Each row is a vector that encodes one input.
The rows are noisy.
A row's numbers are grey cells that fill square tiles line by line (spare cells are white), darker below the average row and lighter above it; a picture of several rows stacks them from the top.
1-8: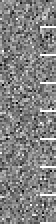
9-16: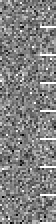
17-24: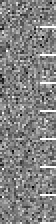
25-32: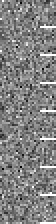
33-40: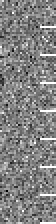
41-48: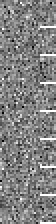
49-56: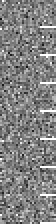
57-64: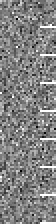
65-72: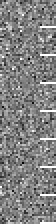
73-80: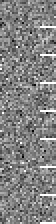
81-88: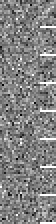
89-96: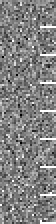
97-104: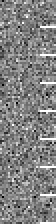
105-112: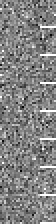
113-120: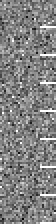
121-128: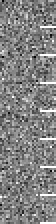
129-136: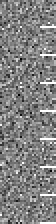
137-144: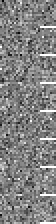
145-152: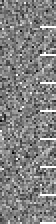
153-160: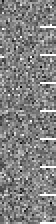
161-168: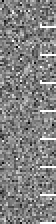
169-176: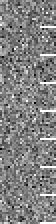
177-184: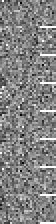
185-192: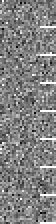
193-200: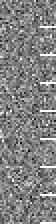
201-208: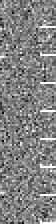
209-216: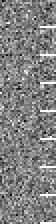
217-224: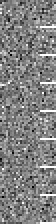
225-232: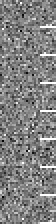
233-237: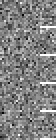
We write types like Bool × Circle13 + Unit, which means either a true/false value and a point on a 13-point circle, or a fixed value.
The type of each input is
Bool × Bool × Bool × Bool × (Circle15 + Unit) × Line9.
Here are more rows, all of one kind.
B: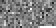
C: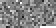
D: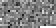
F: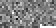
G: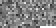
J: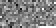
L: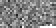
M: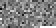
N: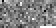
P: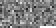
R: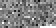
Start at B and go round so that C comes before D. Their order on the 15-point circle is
B, P, M, G, F, R, C, N, D, J, L.
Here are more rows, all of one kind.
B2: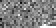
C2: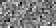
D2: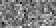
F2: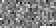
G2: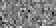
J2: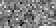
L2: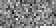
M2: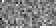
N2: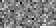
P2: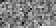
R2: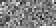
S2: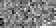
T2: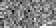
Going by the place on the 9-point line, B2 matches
G2, N2, S2 and T2.
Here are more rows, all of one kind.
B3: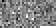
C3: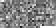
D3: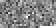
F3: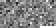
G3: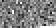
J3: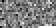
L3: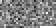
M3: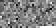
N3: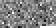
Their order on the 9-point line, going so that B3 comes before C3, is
G3, N3, B3, M3, J3, F3, D3, C3, L3.
